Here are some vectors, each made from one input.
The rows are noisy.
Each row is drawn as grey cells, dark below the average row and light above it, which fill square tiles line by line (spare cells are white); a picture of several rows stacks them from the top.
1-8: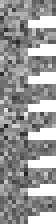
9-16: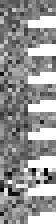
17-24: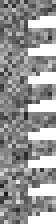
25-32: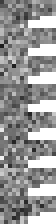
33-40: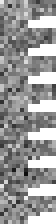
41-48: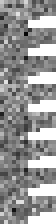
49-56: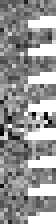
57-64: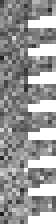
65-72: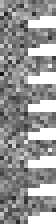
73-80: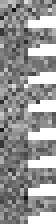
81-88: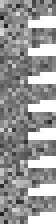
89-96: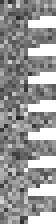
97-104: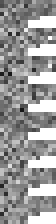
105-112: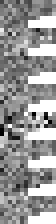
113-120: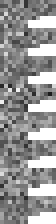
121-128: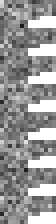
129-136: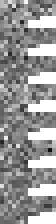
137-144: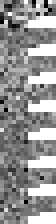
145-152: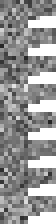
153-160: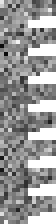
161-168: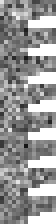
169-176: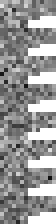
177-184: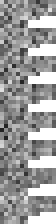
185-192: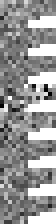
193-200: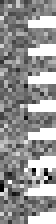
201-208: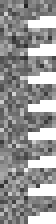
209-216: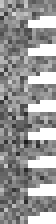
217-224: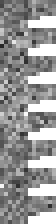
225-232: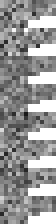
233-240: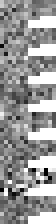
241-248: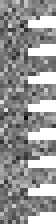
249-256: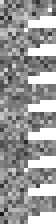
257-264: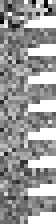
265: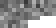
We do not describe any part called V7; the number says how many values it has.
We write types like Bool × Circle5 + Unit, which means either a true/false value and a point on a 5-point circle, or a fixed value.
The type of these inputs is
List2(Line11 × V7).
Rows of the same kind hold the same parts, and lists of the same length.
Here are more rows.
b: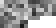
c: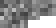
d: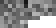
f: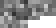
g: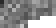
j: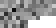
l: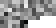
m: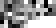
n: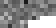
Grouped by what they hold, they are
b, j, l
c, d, f, g, n
m

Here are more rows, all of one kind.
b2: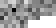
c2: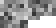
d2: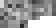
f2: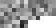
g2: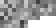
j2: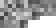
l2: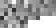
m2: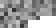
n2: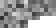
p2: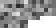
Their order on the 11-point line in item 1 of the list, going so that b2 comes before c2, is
p2, n2, b2, l2, j2, d2, g2, m2, c2, f2.
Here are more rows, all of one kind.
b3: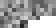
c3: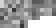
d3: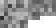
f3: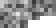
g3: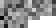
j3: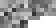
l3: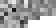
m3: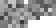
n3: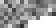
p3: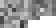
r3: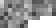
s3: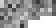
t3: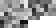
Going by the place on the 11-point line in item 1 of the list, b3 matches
j3, n3 and t3.
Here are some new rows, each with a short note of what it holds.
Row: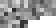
a list of one item
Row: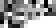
the empty list
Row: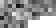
a list of one item
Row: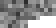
a list of two items
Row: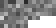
a list of two items
